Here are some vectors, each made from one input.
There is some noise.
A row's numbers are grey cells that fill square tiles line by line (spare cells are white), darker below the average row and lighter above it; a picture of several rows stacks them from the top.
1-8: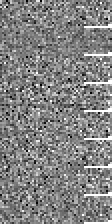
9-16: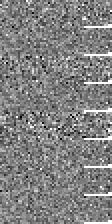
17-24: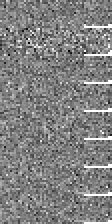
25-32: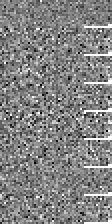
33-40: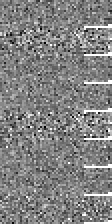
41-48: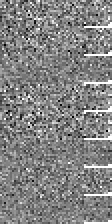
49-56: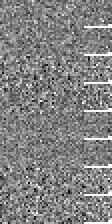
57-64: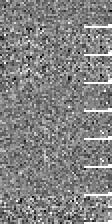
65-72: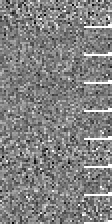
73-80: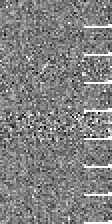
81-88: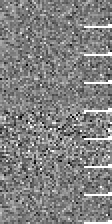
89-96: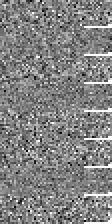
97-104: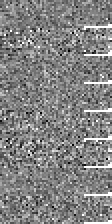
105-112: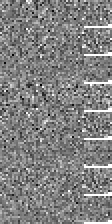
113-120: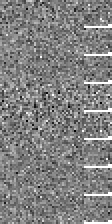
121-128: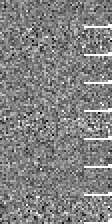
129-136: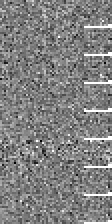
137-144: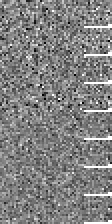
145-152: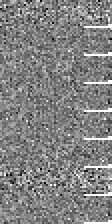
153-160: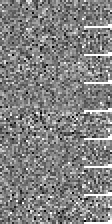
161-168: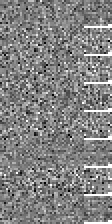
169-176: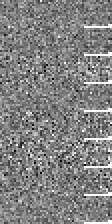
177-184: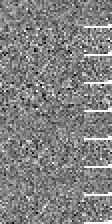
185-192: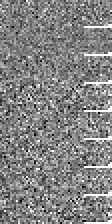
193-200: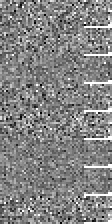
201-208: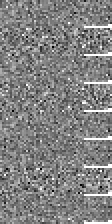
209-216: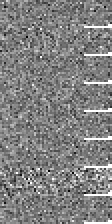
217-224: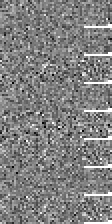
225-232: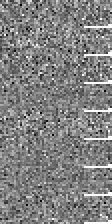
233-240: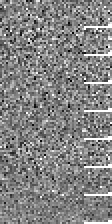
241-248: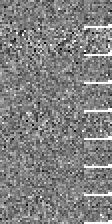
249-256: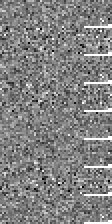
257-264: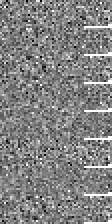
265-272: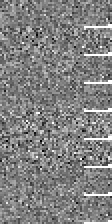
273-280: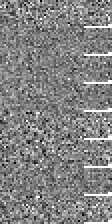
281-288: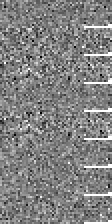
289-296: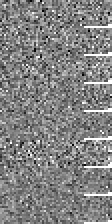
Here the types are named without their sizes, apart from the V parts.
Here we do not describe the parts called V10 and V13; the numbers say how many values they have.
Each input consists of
a point on a line, together with either a true/false value and a value of V13, or a value of V10.
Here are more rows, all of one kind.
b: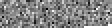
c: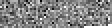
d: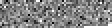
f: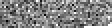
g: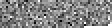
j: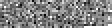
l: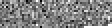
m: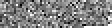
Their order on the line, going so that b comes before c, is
d, b, l, c, g, f, m, j.
